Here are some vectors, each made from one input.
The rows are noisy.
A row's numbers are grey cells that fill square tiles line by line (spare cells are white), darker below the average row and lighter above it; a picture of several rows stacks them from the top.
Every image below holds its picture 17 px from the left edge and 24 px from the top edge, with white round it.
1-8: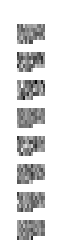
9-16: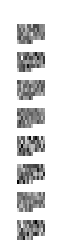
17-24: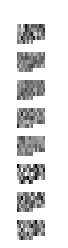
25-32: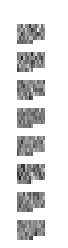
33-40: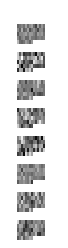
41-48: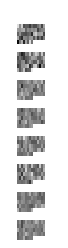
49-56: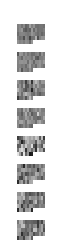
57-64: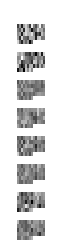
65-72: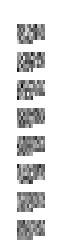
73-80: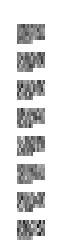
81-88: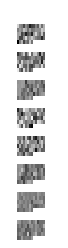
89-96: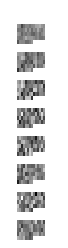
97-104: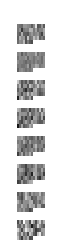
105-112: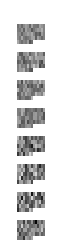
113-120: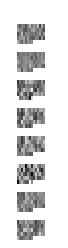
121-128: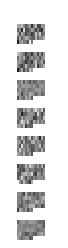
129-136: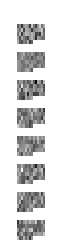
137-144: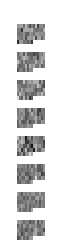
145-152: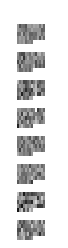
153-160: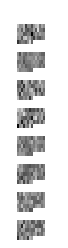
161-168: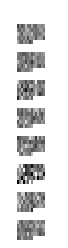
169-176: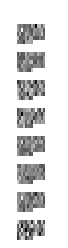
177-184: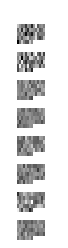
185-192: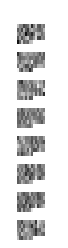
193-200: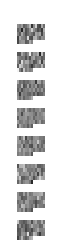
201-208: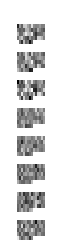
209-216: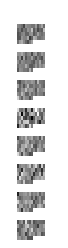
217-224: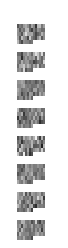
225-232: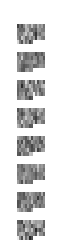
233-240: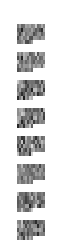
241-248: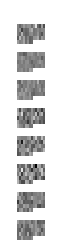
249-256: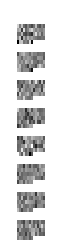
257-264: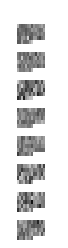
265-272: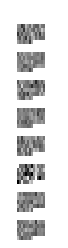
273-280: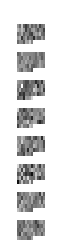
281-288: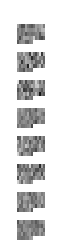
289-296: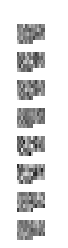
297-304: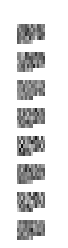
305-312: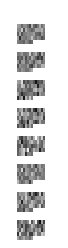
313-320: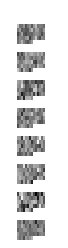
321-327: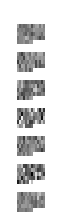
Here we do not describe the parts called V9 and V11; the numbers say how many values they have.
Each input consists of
a value of V9 and a value of V11, together with either a point on an 8-point line, or three true/false values.
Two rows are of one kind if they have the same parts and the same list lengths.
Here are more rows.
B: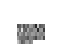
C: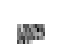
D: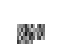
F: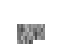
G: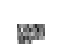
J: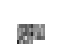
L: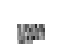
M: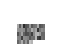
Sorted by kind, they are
B, C, F, J, L, M
D, G

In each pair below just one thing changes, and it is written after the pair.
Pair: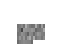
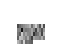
the value of V9
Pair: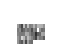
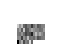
the place on the 8-point line
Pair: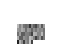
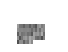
the place on the 8-point line
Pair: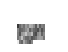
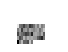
the value of V11
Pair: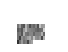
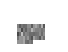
the value of V9
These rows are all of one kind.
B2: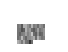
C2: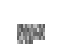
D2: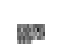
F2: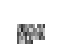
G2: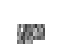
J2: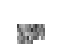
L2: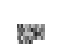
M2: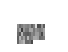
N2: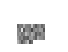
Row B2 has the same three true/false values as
D2, G2 and M2.
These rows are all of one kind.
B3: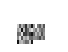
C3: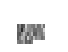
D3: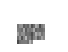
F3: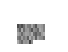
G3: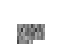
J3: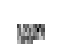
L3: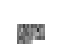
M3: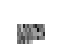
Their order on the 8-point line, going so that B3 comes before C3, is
J3, B3, M3, C3, G3, D3, L3, F3.
